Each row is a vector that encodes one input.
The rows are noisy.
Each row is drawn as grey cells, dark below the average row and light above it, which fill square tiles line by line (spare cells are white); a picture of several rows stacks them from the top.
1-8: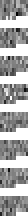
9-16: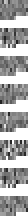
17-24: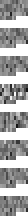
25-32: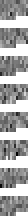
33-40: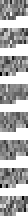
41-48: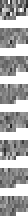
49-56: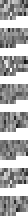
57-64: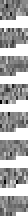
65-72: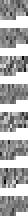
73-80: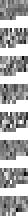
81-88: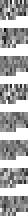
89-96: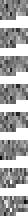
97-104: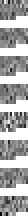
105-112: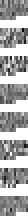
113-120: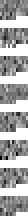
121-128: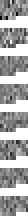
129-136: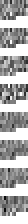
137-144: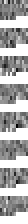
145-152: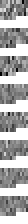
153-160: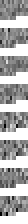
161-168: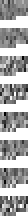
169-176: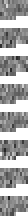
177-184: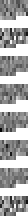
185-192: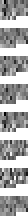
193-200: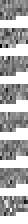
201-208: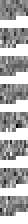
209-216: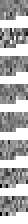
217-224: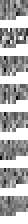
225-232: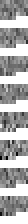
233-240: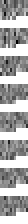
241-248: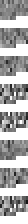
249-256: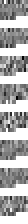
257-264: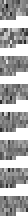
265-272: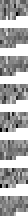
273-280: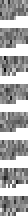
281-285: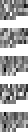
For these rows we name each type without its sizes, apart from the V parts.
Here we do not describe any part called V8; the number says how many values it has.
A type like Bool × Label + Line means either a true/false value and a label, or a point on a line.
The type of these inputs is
Bool × (Line + List(V8)) + Tree.
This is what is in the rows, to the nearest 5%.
About 20% of them hold a node of a tree. The rest hold a true/false value, together with either a point on a line, or a list of values of V8.
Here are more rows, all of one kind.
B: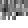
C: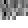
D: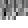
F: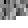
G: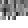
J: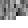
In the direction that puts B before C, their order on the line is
B, G, J, F, C, D.
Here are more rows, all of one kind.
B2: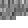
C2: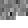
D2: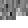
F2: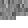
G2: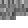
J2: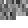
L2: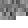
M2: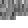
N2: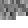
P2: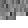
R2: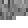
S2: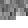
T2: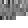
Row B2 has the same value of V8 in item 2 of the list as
F2, P2 and S2.
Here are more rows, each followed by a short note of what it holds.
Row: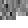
a true/false value, together with a list of two items
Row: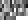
a node of a tree
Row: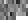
a true/false value, together with a list of two items
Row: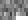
a true/false value, together with a list of one item
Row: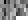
a point on a line and a true/false value
